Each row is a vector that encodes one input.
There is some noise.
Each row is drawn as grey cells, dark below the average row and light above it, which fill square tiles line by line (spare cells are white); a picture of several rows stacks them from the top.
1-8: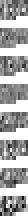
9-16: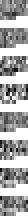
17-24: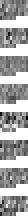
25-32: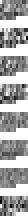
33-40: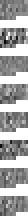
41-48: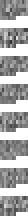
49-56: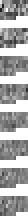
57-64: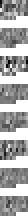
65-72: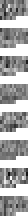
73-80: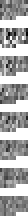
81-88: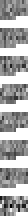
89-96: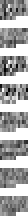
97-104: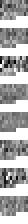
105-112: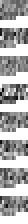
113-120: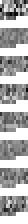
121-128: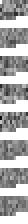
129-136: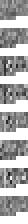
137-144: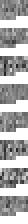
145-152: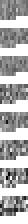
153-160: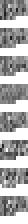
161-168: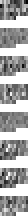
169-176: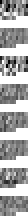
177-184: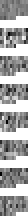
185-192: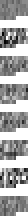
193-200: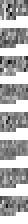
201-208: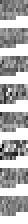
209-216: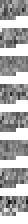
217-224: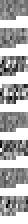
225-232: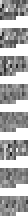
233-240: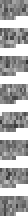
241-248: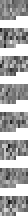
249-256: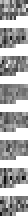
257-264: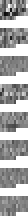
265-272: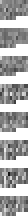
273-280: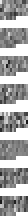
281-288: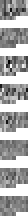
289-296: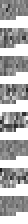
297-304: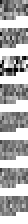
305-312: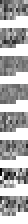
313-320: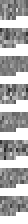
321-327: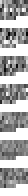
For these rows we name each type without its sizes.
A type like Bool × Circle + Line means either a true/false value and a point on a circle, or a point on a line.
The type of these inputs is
Bool × Bool × Bool × Bool × (Tree + Unit) + Label.
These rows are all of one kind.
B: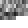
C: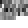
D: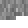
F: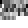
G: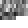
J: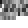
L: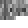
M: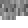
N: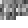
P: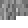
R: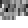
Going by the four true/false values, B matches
D, F, G and P.
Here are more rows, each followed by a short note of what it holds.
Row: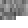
a node of a tree and four true/false values
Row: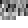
a node of a tree and four true/false values
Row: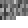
a label
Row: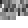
a node of a tree and four true/false values
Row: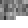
four true/false values
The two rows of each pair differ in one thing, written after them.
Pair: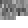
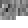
the node of the tree
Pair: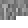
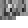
the node of the tree
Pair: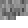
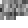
the node of the tree
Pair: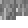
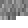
the node of the tree
